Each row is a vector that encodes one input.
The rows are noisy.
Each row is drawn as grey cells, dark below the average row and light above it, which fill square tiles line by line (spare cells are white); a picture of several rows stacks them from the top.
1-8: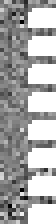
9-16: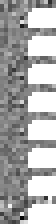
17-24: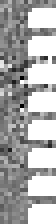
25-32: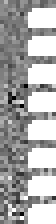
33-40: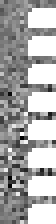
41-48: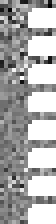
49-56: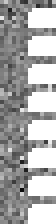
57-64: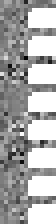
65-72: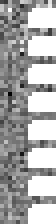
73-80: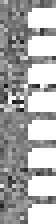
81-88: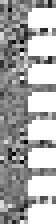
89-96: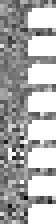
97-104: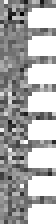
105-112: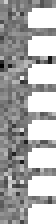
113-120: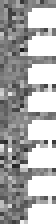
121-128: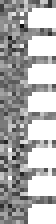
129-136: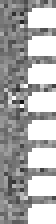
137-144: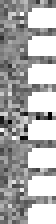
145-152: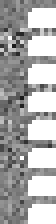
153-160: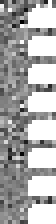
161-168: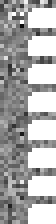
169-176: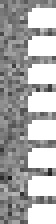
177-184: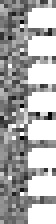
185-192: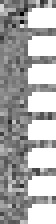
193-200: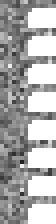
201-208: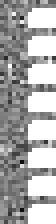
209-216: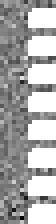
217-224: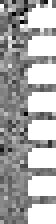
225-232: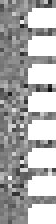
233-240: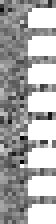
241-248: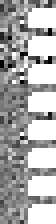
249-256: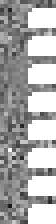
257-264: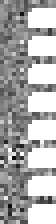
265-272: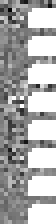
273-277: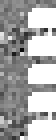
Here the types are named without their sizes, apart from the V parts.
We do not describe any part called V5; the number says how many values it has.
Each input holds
either a node of a tree, or a true/false value and a value of V5.
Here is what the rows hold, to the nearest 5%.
About 70% of them hold a node of a tree. The rest hold a true/false value and a value of V5.
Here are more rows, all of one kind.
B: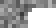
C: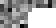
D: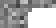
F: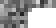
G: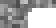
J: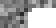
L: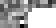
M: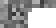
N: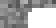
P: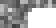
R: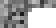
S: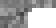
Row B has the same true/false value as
J, R and S.
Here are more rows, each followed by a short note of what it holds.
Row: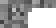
a true/false value and a value of V5
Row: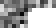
a true/false value and a value of V5
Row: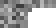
a node of a tree
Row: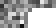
a node of a tree
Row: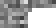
a true/false value and a value of V5
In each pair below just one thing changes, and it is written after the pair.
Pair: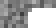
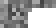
the true/false value
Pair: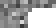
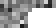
the true/false value
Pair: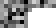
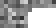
the true/false value
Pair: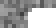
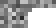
the value of V5
